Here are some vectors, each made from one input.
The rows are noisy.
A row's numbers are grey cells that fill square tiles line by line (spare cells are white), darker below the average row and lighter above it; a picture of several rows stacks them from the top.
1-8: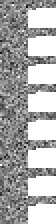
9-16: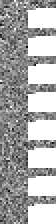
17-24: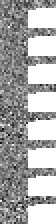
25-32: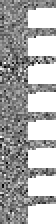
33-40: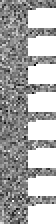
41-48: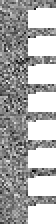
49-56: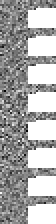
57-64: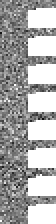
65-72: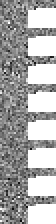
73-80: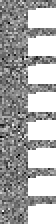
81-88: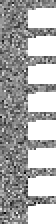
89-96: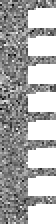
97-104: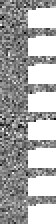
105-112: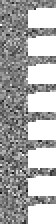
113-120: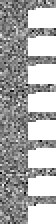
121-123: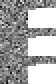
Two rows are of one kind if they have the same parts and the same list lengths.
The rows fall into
2 kinds.
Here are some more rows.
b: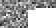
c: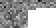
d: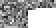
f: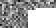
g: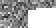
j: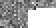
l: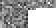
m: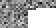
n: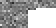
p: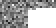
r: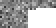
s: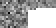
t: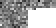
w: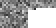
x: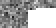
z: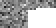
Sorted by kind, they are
b, d, f, l, m
c, g, j, n, p, r, s, t, w, x, z

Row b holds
a point on an 8-point line and three true/false values.
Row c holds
a point on an 11-point circle and a point on an 8-point line.
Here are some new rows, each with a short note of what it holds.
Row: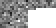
a point on an 8-point line and three true/false values
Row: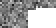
a point on an 8-point line and three true/false values
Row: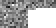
a point on an 11-point circle and a point on an 8-point line
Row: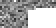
a point on an 8-point line and three true/false values
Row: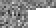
a point on an 8-point line and three true/false values
